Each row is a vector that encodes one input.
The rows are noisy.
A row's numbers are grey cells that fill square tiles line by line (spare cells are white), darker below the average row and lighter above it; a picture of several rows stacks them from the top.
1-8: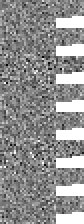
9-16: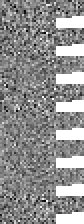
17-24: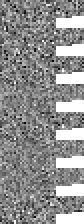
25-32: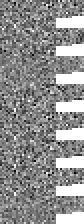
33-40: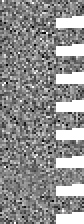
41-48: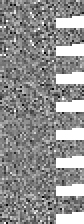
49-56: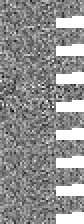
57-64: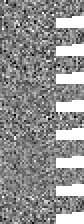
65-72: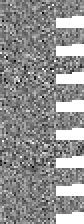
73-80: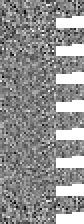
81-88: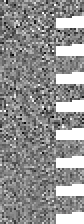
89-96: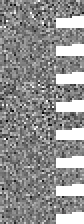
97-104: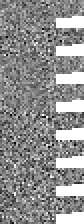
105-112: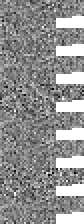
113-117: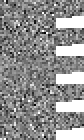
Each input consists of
either one of 10 labels, or a point on a 7-point line and three true/false values.
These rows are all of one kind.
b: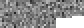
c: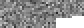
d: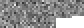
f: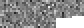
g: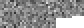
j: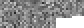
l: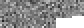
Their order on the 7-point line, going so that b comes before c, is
d, j, g, f, b, l, c.
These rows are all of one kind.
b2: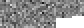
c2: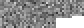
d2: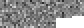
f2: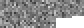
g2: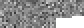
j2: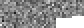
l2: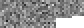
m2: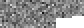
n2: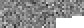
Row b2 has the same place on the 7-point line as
c2, d2 and m2.
